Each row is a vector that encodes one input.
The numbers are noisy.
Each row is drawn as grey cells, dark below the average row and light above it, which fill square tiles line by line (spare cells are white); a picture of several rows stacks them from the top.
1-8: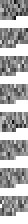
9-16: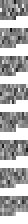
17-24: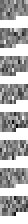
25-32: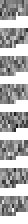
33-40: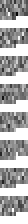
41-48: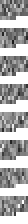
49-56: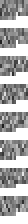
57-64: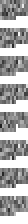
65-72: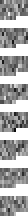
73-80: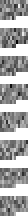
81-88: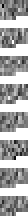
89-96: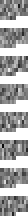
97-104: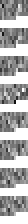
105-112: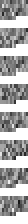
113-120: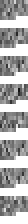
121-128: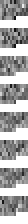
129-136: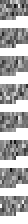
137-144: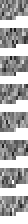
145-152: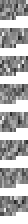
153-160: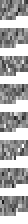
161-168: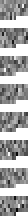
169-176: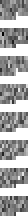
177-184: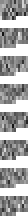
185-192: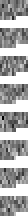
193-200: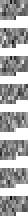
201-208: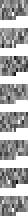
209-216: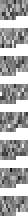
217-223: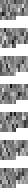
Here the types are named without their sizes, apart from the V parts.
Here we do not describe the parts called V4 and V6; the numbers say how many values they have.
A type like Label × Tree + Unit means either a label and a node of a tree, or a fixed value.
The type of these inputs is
Line × (Line + V4 × V6).
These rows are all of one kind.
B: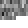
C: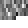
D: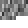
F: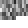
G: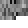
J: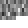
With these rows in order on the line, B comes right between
D and J.
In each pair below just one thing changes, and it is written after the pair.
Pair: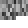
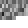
the place on the line
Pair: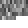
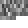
the value of V4
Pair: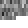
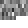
the value of V4
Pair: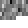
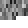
the place on the line
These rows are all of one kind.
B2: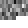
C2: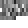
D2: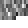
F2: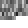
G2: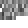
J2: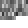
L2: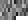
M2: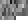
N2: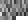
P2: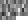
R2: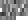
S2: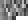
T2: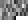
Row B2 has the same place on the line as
D2, L2, S2 and T2.
